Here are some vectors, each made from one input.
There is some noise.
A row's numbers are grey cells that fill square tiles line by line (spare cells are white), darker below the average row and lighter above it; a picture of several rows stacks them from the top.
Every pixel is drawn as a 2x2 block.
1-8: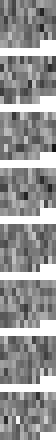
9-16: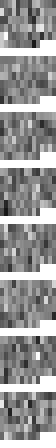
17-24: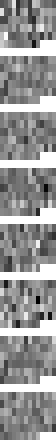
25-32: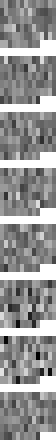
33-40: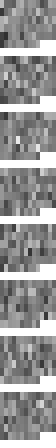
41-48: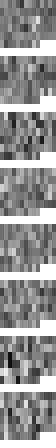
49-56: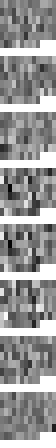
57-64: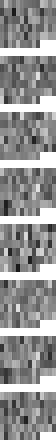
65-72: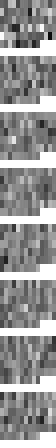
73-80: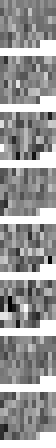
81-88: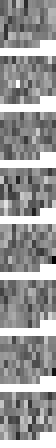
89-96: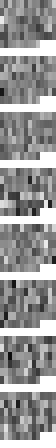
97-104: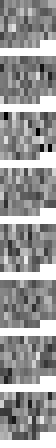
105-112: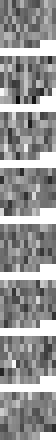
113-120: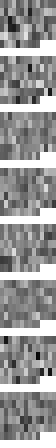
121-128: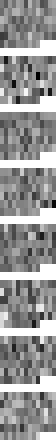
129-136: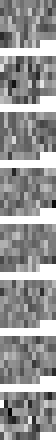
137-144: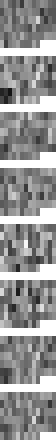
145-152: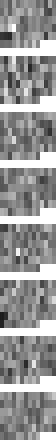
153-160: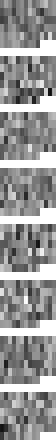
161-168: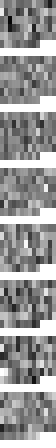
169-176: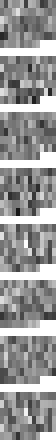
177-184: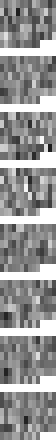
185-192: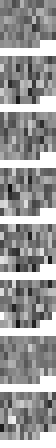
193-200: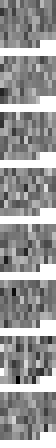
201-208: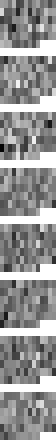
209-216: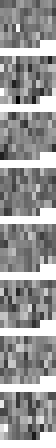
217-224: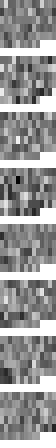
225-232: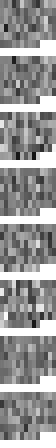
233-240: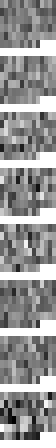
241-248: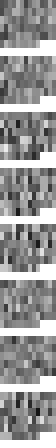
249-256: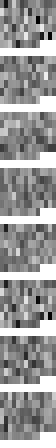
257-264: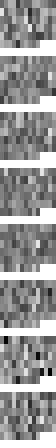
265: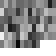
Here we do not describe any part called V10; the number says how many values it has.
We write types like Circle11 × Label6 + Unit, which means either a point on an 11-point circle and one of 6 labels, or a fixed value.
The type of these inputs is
Bool × Bool × Bool × (Line7 + Line8) × Line8 + V10.
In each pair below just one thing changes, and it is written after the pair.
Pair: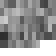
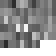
the place on the 7-point line
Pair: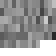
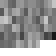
one of the three true/false values
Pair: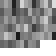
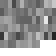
the place on the 8-point line
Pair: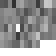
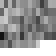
the place on the 7-point line
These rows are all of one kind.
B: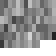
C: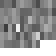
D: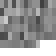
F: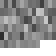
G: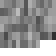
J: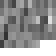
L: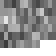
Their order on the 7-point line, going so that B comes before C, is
J, B, D, G, F, L, C.
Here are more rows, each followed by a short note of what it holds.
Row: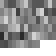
a point on a 7-point line, a point on an 8-point line and three true/false values
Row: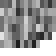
a value of V10
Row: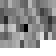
a point on each of two 8-point lines and three true/false values
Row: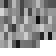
a value of V10
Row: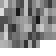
a value of V10
